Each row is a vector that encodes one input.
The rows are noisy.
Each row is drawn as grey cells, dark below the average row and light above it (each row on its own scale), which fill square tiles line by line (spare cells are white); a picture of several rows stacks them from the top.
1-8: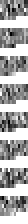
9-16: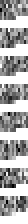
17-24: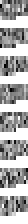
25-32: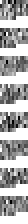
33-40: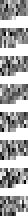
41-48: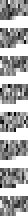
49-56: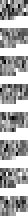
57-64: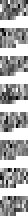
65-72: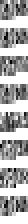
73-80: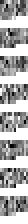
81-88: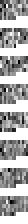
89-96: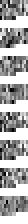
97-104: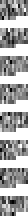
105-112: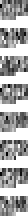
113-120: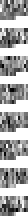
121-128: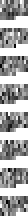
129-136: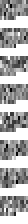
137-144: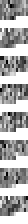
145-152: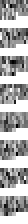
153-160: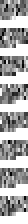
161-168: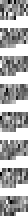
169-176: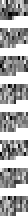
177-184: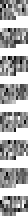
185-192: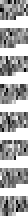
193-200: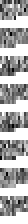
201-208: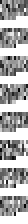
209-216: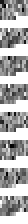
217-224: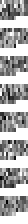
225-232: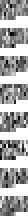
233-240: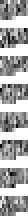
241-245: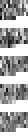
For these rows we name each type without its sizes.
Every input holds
either three true/false values, or a list of points on a line.
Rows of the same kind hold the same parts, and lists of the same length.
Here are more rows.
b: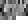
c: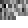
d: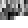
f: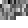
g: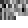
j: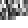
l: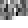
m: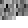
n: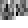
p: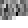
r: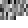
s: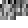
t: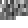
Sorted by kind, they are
b
c, f, g, r, s
d, j, t
l, m, n, p

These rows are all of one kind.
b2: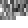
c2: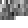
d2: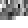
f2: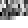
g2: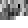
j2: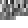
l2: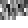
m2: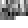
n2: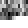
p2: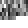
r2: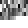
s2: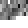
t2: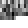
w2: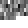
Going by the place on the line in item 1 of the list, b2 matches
j2, m2 and t2.
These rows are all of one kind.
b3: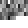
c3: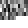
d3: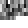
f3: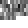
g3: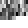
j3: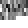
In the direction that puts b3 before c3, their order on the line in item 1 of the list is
d3, f3, b3, g3, c3, j3.
